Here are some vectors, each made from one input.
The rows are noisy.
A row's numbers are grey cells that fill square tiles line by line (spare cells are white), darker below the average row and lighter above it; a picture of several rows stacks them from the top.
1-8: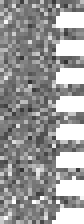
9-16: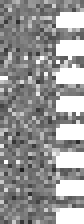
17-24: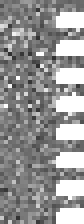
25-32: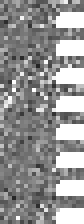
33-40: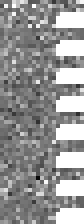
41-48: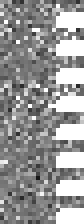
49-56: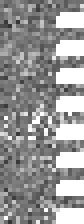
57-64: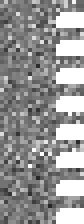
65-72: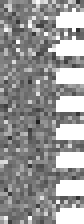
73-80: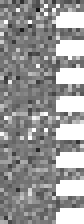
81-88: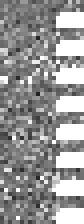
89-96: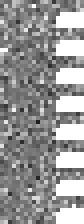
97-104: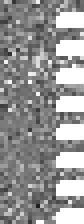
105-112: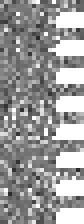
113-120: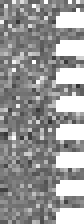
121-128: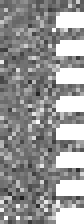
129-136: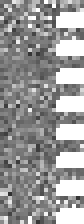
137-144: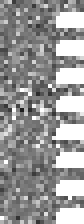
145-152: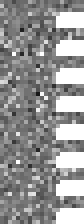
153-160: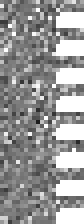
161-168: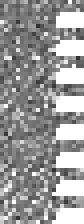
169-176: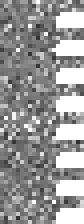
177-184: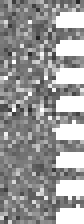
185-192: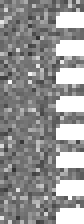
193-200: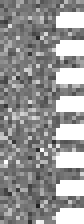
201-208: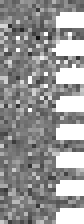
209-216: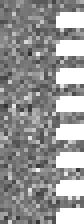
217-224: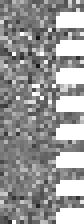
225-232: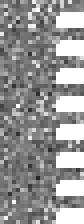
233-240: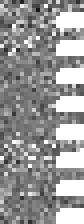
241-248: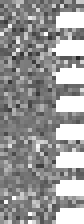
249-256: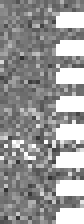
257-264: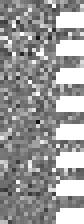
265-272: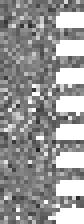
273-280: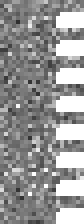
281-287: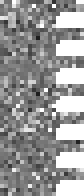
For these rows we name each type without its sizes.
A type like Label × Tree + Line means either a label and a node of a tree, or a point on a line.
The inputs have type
Label.
